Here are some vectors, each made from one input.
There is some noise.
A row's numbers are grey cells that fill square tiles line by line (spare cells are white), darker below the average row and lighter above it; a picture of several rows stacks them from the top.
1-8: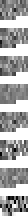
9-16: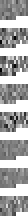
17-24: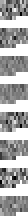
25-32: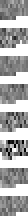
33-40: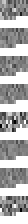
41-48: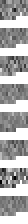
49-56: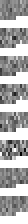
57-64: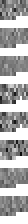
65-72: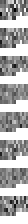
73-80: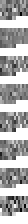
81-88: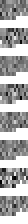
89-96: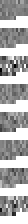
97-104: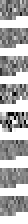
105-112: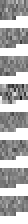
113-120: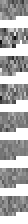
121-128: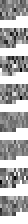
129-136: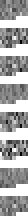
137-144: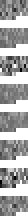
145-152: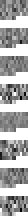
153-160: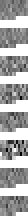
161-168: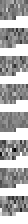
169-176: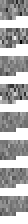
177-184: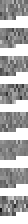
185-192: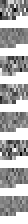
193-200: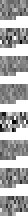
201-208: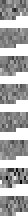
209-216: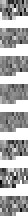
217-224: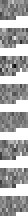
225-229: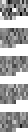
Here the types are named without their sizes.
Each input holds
a list of points on a line.
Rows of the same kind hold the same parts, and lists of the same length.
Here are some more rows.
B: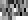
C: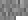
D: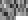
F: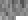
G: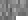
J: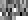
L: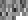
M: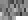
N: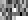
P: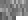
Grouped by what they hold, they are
B, F, L, M
C, G, J, N, P
D

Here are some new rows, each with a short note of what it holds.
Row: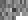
a list of one item
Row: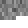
a list of one item
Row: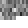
a list of two items
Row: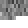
a list of one item
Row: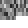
the empty list
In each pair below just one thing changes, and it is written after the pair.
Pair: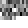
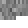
the place on the line in item 2 of the list
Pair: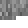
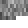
the place on the line in item 1 of the list
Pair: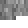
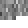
the place on the line in item 1 of the list
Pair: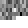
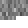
the place on the line in item 1 of the list
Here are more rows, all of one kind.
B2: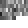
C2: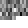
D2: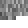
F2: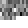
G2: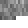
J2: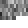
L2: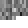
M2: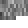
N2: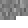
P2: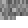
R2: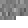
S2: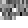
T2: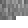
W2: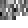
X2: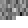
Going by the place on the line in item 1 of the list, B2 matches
D2, N2, R2 and T2.
